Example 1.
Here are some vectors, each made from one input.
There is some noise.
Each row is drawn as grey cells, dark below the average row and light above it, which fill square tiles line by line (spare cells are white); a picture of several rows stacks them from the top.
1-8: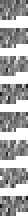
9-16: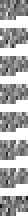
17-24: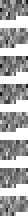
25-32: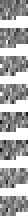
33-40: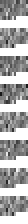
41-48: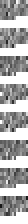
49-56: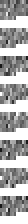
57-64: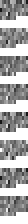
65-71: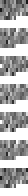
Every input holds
three true/false values.
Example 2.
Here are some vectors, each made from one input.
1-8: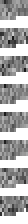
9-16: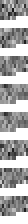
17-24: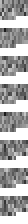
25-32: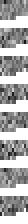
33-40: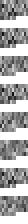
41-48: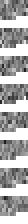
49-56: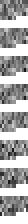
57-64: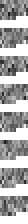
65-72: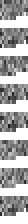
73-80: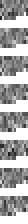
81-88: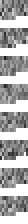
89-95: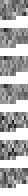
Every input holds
a point on an 11-point line.
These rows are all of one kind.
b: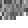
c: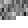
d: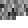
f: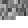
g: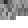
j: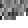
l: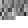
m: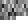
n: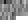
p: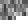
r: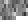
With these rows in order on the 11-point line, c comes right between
l and r.
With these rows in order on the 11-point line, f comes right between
g and l.
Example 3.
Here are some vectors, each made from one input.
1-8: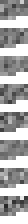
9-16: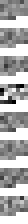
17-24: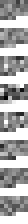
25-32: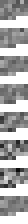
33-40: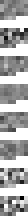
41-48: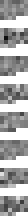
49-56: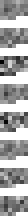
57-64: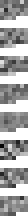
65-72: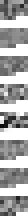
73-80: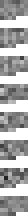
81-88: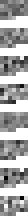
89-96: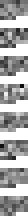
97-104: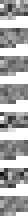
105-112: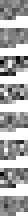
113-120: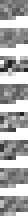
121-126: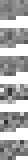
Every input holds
three true/false values.
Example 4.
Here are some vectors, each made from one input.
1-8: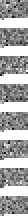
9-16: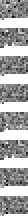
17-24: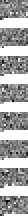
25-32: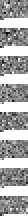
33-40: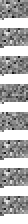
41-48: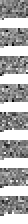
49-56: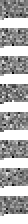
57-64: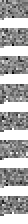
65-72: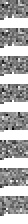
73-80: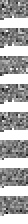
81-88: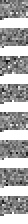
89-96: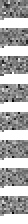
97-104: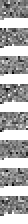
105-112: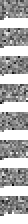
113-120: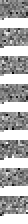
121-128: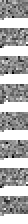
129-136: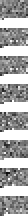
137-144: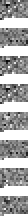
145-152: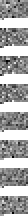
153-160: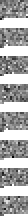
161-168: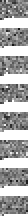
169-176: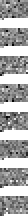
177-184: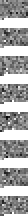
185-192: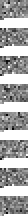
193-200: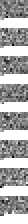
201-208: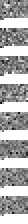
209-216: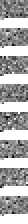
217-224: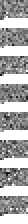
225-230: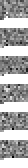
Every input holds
four true/false values.
